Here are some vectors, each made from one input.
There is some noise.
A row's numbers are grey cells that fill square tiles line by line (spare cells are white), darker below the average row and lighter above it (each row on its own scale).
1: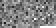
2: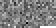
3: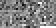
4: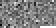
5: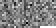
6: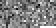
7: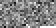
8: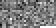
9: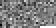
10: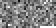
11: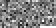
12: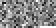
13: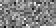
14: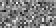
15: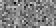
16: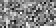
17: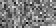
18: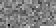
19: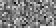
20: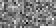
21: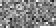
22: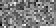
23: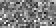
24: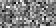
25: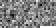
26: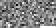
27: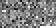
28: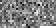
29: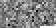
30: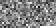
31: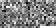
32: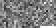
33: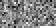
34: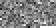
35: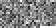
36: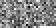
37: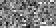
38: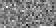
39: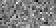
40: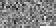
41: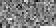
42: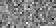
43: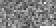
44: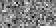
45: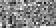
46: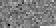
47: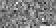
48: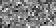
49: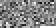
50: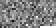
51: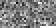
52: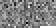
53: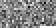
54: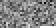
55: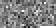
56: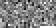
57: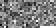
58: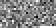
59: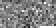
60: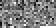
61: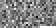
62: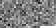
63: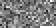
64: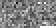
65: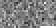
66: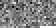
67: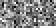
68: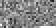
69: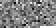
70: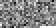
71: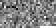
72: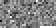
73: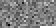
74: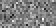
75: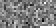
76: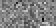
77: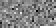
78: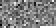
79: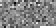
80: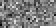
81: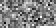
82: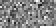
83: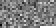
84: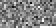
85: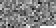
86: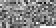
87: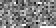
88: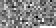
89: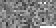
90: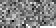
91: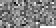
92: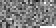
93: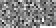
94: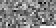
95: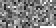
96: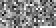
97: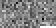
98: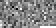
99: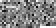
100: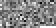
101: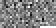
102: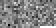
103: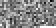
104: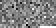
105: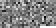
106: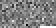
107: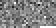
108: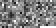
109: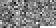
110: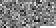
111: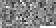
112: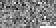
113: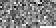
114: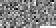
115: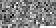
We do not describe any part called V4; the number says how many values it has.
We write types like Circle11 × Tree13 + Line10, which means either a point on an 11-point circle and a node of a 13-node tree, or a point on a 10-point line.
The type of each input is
(Tree7 + Tree8) × V4.
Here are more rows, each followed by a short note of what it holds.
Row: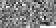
a node of a 7-node tree and a value of V4
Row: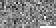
a node of an 8-node tree and a value of V4
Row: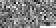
a node of a 7-node tree and a value of V4
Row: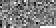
a node of a 7-node tree and a value of V4
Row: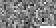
a node of an 8-node tree and a value of V4
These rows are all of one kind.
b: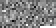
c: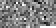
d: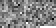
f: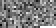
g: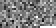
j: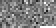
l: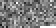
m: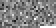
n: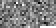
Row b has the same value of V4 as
g and m.
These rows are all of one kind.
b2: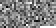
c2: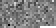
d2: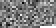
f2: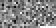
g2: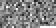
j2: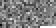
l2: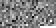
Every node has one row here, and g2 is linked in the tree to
j2.
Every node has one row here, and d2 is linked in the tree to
c2, j2 and l2.
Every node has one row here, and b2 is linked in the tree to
c2.
